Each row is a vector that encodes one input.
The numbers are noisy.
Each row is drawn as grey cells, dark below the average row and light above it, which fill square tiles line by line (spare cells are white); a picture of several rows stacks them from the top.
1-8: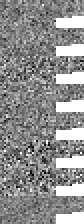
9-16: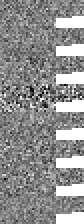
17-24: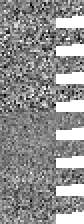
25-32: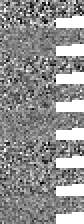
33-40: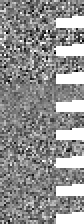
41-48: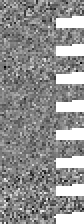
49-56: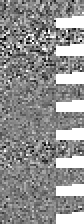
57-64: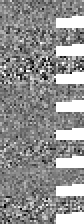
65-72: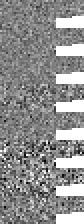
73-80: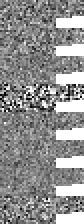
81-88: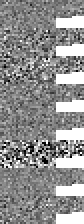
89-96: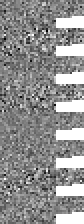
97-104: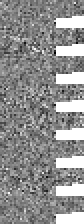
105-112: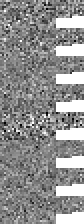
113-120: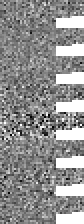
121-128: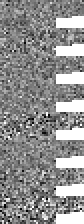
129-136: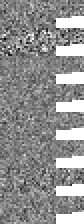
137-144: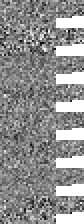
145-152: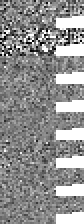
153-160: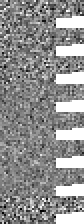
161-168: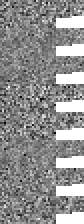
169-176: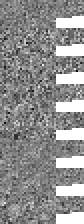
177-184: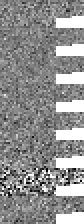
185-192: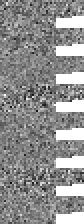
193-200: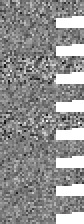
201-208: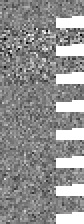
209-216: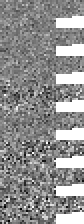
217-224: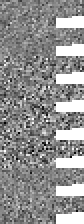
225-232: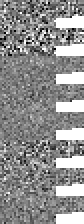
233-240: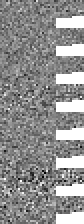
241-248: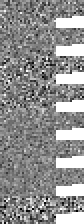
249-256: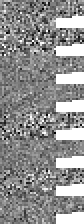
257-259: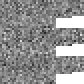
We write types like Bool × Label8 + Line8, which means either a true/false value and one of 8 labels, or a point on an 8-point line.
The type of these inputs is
Circle11 × (Circle11 + Unit) × Line8.
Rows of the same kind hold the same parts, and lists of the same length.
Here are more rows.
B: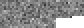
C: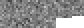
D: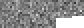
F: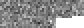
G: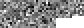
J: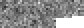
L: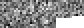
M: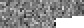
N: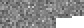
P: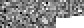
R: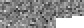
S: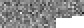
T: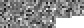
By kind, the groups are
B, C, F, L, M, N, P, S, T
D, G, J, R

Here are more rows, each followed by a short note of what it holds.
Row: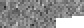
a point on an 11-point circle and a point on an 8-point line
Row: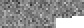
a point on each of two 11-point circles and a point on an 8-point line
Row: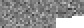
a point on each of two 11-point circles and a point on an 8-point line
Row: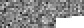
a point on each of two 11-point circles and a point on an 8-point line
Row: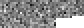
a point on each of two 11-point circles and a point on an 8-point line
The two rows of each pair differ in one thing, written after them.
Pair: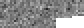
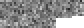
the place on the 8-point line
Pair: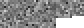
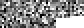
the place on the 11-point circle
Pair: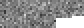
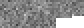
the place on the 11-point circle
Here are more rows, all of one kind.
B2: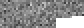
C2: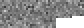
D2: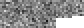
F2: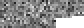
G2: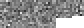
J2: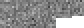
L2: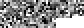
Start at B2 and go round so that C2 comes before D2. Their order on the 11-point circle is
B2, G2, J2, L2, C2, D2, F2.
